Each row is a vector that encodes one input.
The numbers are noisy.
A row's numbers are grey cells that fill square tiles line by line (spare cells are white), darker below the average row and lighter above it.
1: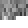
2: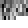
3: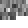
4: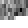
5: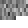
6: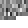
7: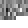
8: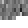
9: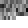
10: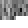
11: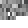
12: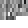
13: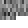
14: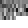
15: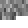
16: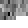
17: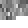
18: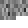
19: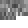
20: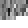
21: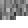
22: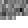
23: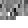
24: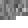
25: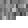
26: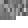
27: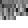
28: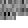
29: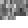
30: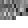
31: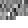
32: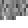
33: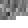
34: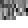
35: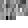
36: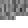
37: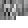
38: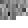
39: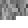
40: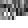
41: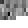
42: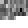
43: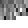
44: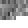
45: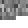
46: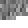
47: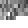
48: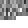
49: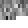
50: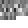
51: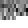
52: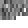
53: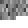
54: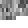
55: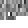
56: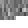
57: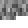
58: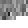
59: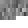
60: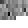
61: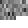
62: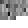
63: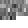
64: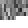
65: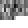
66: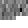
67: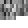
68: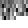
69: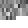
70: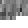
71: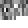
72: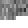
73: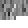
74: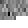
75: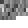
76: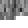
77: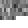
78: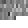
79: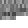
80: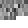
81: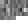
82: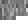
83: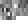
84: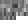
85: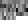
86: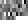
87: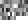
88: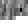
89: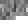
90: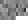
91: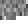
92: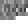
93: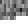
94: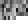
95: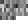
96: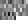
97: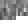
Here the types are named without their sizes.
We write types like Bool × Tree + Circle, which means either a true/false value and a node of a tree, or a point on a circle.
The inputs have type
Bool × (Circle + Unit) + Line.
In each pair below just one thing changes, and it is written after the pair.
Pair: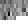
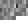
the true/false value
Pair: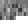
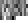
the place on the circle
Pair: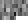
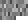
the place on the circle
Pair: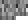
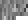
the place on the circle
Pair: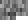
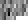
the place on the circle
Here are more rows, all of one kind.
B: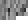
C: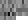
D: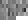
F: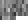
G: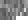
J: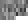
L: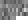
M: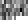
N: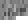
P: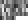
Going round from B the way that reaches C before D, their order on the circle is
B, J, P, L, G, M, F, C, N, D.
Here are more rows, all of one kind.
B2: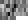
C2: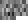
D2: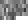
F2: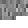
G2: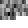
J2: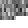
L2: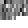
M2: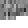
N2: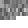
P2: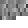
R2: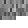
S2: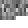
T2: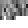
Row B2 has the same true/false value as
C2, D2, G2 and M2.
